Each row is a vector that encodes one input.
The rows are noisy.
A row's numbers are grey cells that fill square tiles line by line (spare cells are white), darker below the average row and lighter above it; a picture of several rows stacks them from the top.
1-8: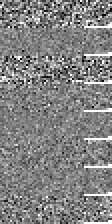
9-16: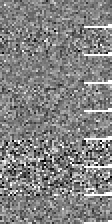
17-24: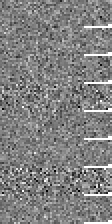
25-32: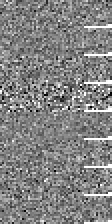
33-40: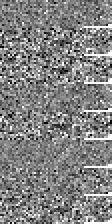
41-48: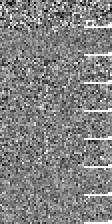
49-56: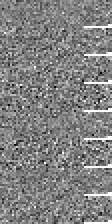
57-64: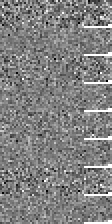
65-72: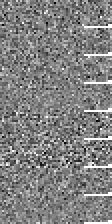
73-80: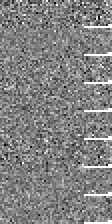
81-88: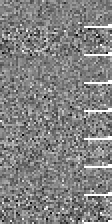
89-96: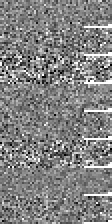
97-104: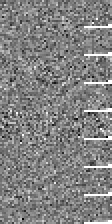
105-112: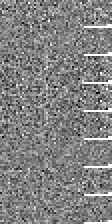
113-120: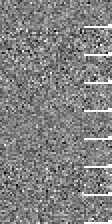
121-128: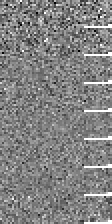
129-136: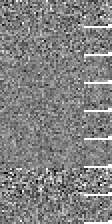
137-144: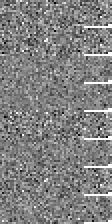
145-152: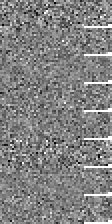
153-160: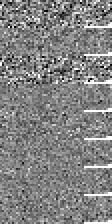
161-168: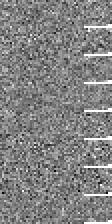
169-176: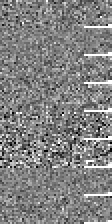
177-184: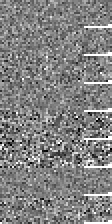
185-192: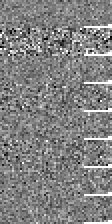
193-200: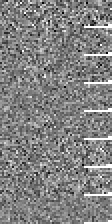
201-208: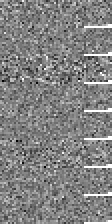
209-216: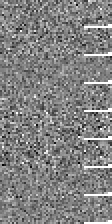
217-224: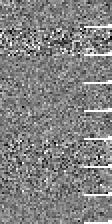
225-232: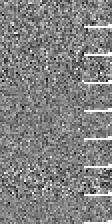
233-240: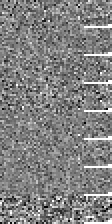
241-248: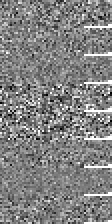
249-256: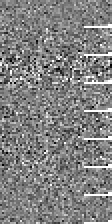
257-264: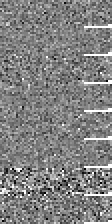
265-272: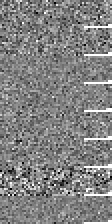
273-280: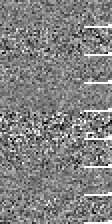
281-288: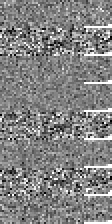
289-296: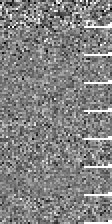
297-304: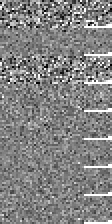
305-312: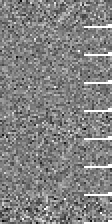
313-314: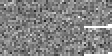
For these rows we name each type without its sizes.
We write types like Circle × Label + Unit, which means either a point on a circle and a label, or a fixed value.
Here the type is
Circle + List((Circle + Unit) × Line).
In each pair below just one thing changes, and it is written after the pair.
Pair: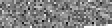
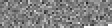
the place on the line in item 1 of the list
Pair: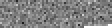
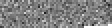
the place on the line in item 2 of the list
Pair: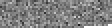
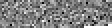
the place on the circle in item 2 of the list
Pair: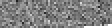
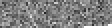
the place on the line in item 2 of the list
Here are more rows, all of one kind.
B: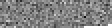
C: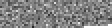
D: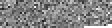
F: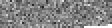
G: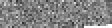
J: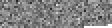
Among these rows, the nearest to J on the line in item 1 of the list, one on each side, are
C and F.
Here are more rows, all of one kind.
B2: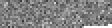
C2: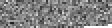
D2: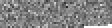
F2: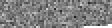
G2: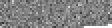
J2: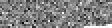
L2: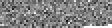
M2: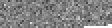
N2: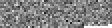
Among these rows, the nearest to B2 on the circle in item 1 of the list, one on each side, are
G2 and N2.
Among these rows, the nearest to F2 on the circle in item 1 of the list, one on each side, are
L2 and N2.
